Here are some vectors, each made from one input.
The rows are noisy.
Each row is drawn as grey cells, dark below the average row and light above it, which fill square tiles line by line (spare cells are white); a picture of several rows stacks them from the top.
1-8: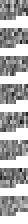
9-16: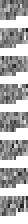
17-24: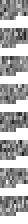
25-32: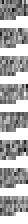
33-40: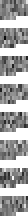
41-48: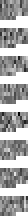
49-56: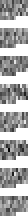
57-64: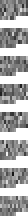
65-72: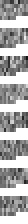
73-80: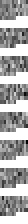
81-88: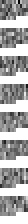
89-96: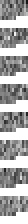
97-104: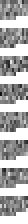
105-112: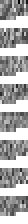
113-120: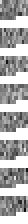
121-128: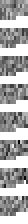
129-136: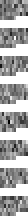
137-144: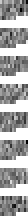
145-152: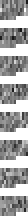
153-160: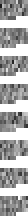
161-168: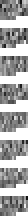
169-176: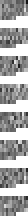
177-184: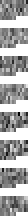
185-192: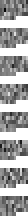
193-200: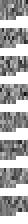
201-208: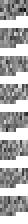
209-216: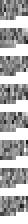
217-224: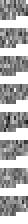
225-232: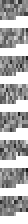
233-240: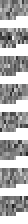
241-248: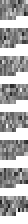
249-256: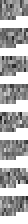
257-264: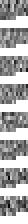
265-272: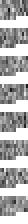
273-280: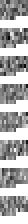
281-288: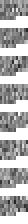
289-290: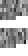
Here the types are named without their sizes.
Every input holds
a label, together with either a node of a tree, or four true/false values.
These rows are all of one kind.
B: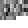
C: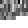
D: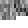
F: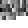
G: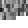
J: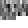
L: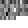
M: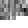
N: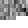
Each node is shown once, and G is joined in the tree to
J.
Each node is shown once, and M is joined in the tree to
N.
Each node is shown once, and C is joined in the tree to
L.
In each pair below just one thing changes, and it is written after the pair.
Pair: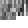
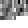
the node of the tree
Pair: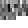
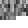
the node of the tree
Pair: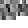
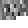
the label
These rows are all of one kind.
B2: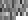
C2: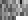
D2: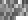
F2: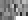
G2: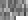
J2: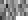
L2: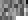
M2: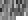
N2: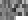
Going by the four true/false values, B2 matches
C2 and F2.
